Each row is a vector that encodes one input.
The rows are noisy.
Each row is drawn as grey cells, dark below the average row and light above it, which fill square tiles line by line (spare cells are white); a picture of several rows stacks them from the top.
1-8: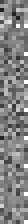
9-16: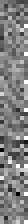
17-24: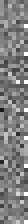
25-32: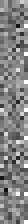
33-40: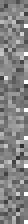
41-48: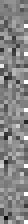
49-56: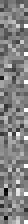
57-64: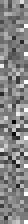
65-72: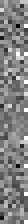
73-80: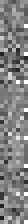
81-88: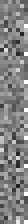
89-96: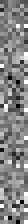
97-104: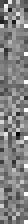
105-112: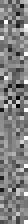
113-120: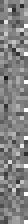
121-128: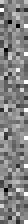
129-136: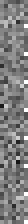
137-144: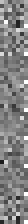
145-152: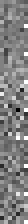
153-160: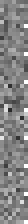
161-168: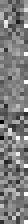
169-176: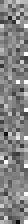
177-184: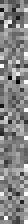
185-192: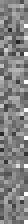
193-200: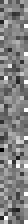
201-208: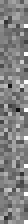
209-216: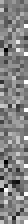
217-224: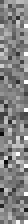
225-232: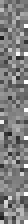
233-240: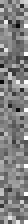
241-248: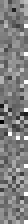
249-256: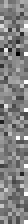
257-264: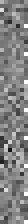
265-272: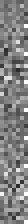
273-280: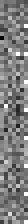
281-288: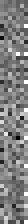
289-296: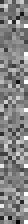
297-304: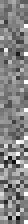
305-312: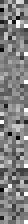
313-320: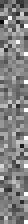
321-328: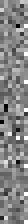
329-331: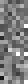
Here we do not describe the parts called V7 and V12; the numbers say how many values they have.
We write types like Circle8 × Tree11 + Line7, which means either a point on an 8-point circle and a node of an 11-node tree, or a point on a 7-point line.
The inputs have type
(Bool × Bool × Bool + V12) × V7 + Label11 × Label11 + Unit.
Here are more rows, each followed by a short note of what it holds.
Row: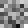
two labels (each one of 11)
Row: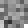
three true/false values and a value of V7
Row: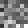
three true/false values and a value of V7
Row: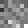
three true/false values and a value of V7
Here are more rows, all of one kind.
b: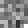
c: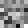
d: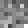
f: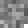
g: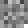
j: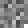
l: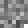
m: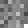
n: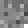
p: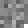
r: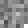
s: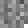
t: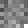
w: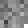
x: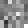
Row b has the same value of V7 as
c, d, f and n.
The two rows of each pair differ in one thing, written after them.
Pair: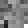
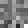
the value of V12
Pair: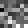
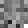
the value of V12
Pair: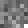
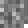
the value of V12
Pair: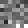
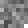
the value of V7
